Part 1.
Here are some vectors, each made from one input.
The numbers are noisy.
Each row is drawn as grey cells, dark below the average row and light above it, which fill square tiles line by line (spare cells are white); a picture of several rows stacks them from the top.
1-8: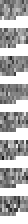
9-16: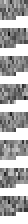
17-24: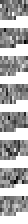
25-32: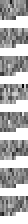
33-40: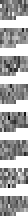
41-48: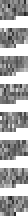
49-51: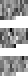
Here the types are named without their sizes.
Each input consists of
a label.
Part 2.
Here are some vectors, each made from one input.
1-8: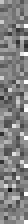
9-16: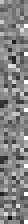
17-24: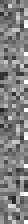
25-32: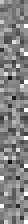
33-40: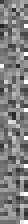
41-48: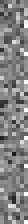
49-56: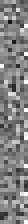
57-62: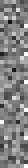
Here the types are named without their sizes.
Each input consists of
a label.
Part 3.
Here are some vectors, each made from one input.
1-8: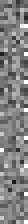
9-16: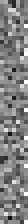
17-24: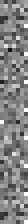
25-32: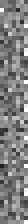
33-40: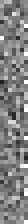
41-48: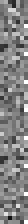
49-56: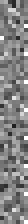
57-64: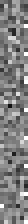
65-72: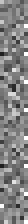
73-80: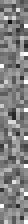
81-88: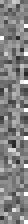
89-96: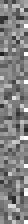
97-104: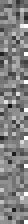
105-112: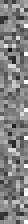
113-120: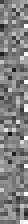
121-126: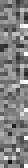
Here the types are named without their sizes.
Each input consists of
a label.
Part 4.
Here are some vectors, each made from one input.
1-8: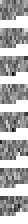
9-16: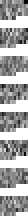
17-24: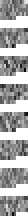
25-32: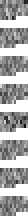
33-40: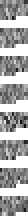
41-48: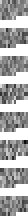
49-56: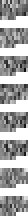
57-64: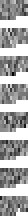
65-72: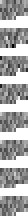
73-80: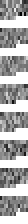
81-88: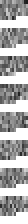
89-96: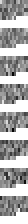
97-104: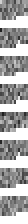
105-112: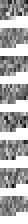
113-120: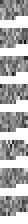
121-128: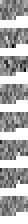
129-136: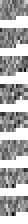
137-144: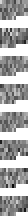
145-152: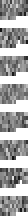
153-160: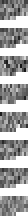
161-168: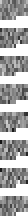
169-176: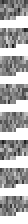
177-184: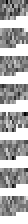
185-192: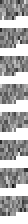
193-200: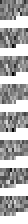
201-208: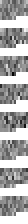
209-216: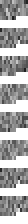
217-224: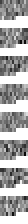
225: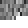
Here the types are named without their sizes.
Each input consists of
a label.
